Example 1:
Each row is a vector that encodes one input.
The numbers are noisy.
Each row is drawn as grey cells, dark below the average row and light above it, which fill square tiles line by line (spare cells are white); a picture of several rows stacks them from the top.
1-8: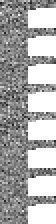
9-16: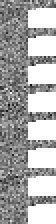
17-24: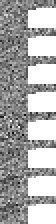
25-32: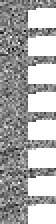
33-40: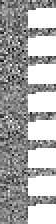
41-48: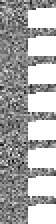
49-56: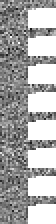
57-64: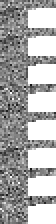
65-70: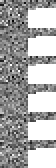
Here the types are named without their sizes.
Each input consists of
a point on a line.
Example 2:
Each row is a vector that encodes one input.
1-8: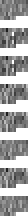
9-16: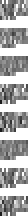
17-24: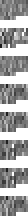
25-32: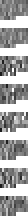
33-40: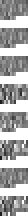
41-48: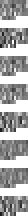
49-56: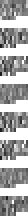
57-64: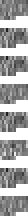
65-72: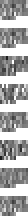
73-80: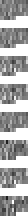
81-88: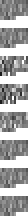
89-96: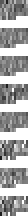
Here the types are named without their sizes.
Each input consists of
three true/false values.
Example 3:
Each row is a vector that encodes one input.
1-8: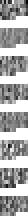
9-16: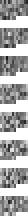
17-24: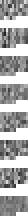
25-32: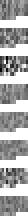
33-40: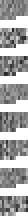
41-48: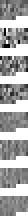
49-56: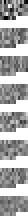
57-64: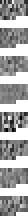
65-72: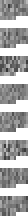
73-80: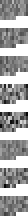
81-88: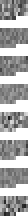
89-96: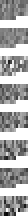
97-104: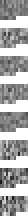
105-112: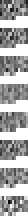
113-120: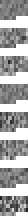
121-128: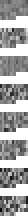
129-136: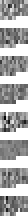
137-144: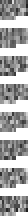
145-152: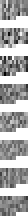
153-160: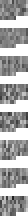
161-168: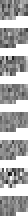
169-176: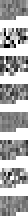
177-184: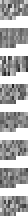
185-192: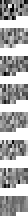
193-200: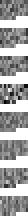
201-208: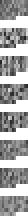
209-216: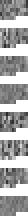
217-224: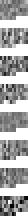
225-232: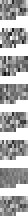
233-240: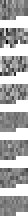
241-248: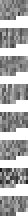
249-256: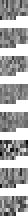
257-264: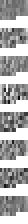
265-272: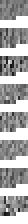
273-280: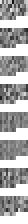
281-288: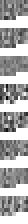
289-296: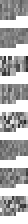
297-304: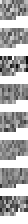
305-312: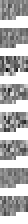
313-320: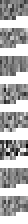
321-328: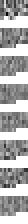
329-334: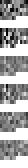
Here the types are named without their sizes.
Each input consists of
either a fixed value, or three true/false values.
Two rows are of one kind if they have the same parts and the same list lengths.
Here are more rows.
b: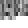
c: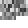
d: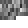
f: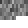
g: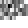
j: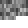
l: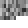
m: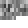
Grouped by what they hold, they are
b, c, f, g, j, l, m
d

